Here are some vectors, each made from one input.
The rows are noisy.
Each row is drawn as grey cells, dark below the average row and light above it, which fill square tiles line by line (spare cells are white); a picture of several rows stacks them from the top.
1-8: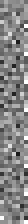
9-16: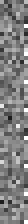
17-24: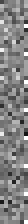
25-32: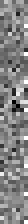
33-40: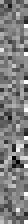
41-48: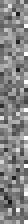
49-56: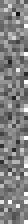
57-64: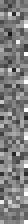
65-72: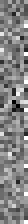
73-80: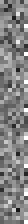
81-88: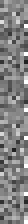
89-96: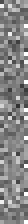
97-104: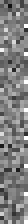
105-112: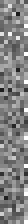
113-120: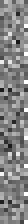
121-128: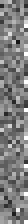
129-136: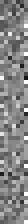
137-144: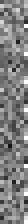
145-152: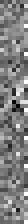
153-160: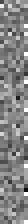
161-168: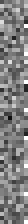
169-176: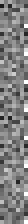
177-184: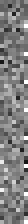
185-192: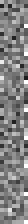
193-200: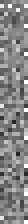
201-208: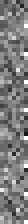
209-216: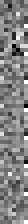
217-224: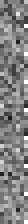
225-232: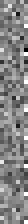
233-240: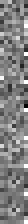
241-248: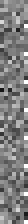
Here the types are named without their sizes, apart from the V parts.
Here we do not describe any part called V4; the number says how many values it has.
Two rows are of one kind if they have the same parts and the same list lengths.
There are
3 kinds of row.
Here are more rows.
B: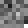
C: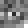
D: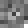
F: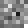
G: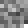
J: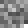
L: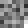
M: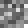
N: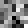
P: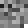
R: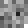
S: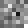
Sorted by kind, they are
B, C, D, G, J, M
F, L, P, R, S
N

